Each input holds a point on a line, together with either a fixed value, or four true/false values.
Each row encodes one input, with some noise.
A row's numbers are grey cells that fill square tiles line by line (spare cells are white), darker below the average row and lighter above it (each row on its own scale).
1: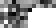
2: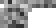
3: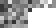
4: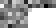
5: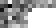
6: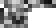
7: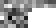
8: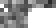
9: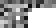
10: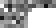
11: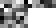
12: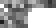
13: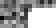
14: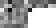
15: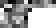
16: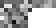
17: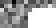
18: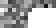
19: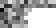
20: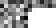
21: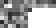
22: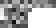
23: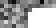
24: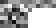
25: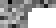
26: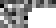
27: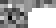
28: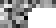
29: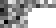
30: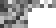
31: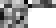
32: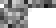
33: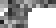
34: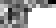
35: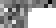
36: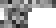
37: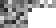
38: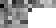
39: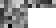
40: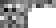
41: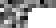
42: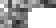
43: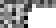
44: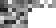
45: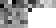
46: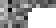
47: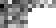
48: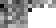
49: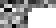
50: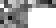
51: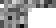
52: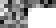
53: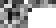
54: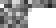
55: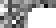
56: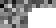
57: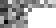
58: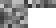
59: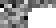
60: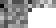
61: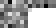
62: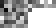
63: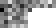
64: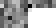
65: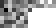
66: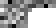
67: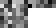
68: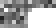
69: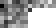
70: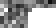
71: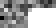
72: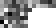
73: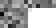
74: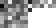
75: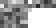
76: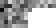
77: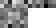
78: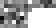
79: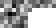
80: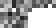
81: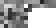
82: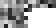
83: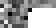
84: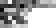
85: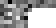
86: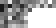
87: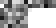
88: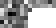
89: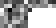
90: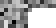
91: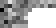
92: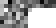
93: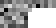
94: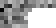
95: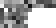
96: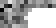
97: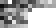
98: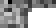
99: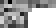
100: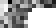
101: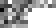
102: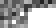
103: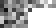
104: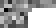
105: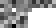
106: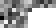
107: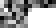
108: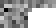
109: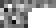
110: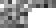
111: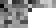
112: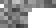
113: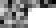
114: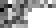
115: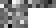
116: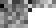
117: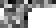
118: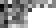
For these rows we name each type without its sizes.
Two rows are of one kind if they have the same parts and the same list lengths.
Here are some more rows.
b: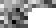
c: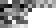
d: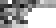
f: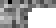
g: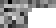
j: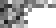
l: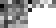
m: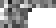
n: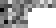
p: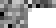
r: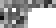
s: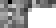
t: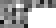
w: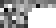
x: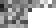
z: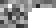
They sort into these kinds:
b, f, g, m, p, r, s, t, w, z
c, d, j, l, n, x

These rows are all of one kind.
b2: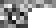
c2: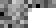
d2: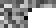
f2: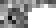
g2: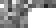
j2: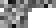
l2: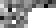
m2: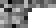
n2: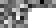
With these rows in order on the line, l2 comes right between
j2 and m2.
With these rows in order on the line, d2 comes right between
f2 and n2.
